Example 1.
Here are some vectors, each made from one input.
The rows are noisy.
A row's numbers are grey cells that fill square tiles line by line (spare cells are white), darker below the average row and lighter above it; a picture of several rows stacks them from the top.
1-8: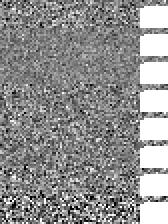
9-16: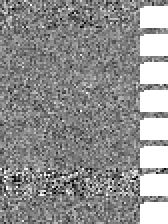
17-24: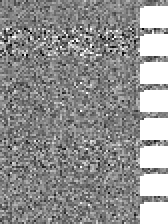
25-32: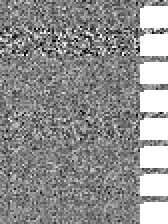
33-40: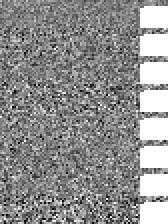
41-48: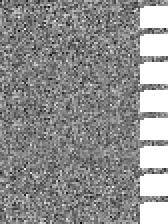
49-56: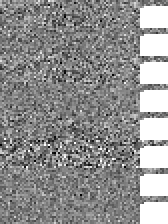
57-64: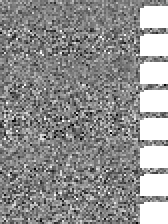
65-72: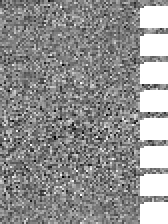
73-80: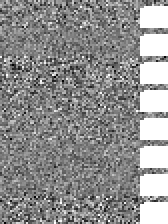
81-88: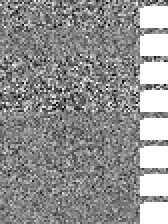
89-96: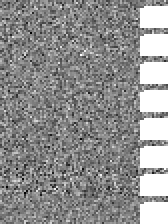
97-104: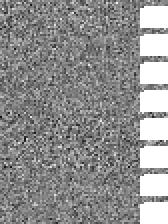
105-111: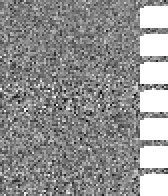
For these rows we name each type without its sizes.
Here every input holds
four true/false values.
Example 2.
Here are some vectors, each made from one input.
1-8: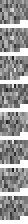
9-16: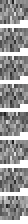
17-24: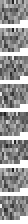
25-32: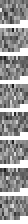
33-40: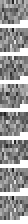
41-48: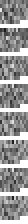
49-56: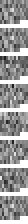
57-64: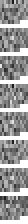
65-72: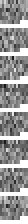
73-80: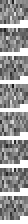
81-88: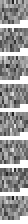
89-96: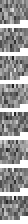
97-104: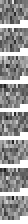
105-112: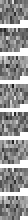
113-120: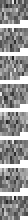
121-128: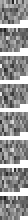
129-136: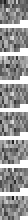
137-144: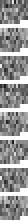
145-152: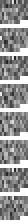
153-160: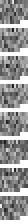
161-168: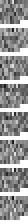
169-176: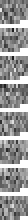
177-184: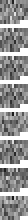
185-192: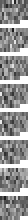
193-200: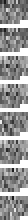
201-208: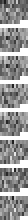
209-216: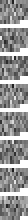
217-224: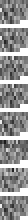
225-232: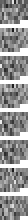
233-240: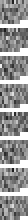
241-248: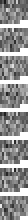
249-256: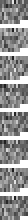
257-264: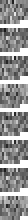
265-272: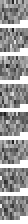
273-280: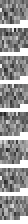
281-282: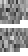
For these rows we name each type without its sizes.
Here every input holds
three true/false values.
